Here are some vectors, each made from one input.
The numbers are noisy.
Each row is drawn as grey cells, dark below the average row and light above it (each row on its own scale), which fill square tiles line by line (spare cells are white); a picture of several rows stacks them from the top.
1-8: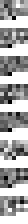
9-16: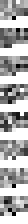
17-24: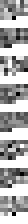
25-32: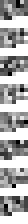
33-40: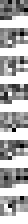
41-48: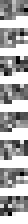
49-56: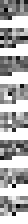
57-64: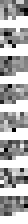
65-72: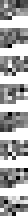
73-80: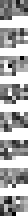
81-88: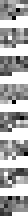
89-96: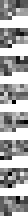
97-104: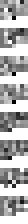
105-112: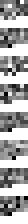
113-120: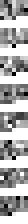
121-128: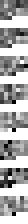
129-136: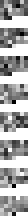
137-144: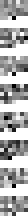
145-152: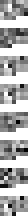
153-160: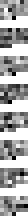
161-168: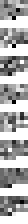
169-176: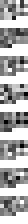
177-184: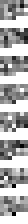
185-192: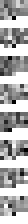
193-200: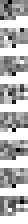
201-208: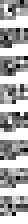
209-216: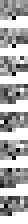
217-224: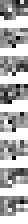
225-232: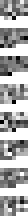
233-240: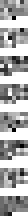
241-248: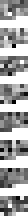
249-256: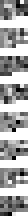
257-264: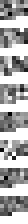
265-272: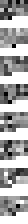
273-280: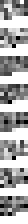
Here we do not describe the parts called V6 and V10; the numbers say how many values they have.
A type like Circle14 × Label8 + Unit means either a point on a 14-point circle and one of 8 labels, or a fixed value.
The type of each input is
Bool × Bool × Bool + (Line8 + V10) × V6.
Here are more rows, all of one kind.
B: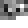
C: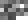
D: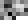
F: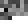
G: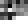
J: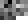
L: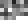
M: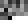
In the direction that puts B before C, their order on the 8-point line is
F, D, B, M, C, J, L, G.
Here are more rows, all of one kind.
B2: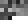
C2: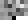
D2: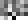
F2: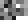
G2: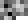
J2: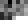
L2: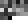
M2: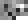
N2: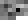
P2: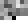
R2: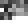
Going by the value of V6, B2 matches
G2, L2, P2 and R2.
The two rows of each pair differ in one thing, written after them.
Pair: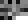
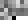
the value of V10
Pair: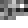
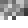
the value of V6
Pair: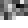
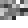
the value of V6
